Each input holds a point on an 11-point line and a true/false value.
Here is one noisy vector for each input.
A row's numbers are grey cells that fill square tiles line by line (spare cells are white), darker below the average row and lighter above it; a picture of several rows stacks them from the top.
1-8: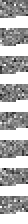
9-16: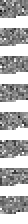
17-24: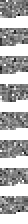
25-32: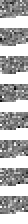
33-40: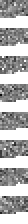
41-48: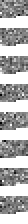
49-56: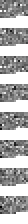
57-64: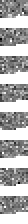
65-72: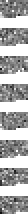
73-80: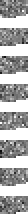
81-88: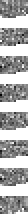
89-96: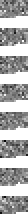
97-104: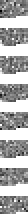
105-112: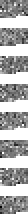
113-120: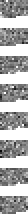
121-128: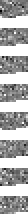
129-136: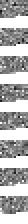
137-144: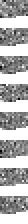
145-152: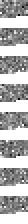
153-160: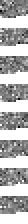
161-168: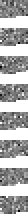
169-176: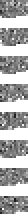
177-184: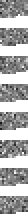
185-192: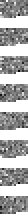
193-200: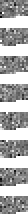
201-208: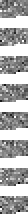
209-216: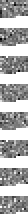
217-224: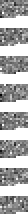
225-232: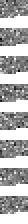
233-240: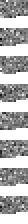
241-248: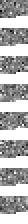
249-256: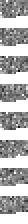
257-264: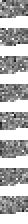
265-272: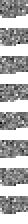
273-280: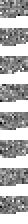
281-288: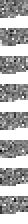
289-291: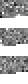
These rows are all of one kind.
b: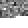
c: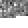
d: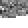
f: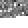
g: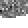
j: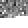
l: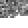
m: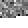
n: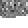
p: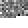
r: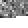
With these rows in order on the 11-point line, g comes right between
d and n.
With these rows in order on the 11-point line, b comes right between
m and r.
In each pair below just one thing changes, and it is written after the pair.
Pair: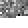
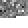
the true/false value
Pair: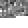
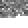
the true/false value
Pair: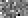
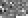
the true/false value
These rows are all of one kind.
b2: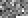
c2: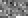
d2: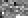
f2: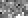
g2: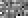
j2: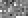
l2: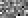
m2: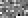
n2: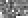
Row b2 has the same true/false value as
d2 and f2.
